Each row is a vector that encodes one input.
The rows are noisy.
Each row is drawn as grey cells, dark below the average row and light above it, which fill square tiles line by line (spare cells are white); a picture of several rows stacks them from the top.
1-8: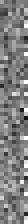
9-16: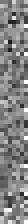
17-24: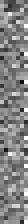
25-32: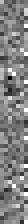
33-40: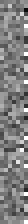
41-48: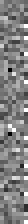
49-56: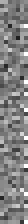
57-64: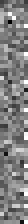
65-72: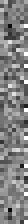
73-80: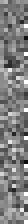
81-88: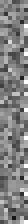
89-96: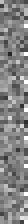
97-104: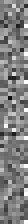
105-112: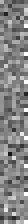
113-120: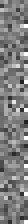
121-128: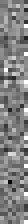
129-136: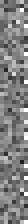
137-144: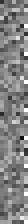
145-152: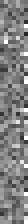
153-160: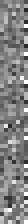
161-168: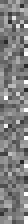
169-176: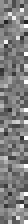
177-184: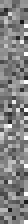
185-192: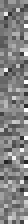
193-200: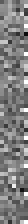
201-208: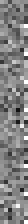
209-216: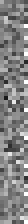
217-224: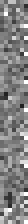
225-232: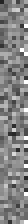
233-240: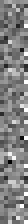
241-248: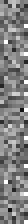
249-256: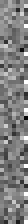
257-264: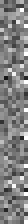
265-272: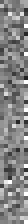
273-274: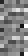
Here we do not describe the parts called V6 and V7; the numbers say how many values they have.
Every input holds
either a point on each of two 4-point lines, or a point on a 5-point line, or a point on an 8-point line and a value of V7, or four true/false values and a value of V6.
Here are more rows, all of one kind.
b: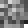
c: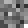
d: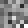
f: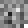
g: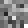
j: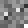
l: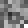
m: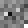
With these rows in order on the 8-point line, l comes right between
b and m.
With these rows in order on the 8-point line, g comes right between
d and f.
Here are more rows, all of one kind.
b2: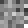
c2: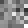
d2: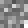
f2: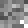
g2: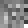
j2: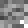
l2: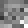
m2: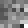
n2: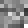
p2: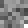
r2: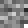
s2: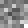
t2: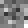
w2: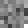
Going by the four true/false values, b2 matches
c2, f2, j2 and p2.
